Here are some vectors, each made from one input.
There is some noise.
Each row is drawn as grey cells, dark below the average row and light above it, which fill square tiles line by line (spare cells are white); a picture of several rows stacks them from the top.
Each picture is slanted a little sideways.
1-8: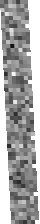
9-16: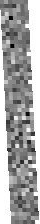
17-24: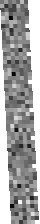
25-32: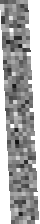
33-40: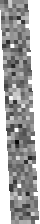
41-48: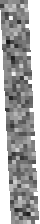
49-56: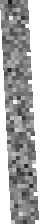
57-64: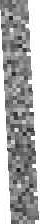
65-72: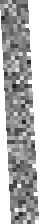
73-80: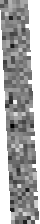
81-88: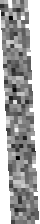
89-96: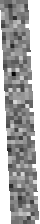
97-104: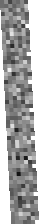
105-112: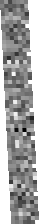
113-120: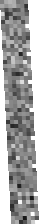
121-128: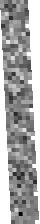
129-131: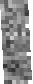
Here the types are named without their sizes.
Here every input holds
a list of points on a circle.
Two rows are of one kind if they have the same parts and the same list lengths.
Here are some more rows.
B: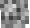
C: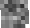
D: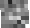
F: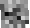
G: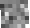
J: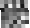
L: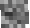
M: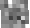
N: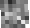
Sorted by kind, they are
B, F, M
C, D, G, L, N
J

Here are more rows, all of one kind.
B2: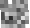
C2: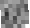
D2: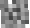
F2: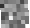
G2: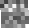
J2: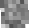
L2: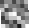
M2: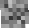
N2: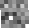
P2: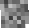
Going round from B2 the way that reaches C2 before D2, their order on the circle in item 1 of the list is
B2, M2, P2, J2, L2, F2, N2, C2, G2, D2.
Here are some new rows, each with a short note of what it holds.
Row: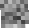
a list of two items
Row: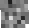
a list of one item
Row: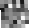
the empty list
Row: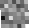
a list of two items
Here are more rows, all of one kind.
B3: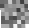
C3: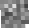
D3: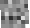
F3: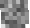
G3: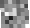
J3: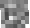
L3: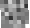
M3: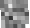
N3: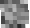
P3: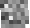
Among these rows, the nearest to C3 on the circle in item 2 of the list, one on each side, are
L3 and N3.
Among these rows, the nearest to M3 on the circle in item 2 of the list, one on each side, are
G3 and J3.
